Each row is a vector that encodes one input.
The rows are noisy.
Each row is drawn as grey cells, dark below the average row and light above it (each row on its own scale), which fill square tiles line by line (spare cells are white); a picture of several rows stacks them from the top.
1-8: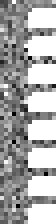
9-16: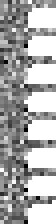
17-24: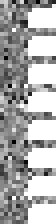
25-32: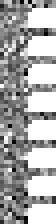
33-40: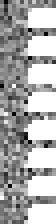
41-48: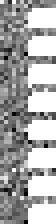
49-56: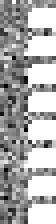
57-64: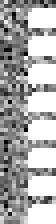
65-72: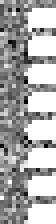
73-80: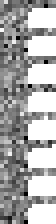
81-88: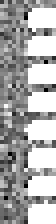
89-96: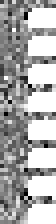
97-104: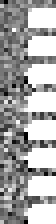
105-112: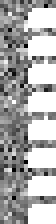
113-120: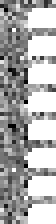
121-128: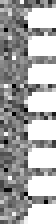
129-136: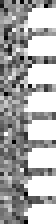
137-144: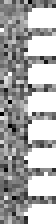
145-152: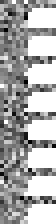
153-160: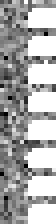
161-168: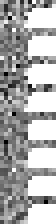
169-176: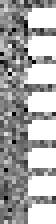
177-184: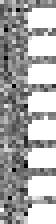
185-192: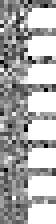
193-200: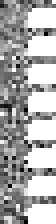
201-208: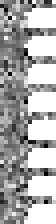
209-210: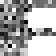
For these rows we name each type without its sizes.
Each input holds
a node of a tree, together with either a point on a line, or four true/false values.
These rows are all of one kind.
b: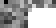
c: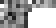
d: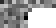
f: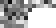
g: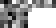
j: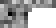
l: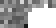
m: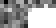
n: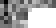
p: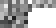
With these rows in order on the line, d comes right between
f and l.
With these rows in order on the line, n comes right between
b and m.
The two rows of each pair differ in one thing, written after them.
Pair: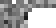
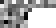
the place on the line
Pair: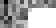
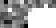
the node of the tree
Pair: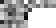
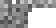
the node of the tree
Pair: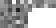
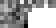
the node of the tree
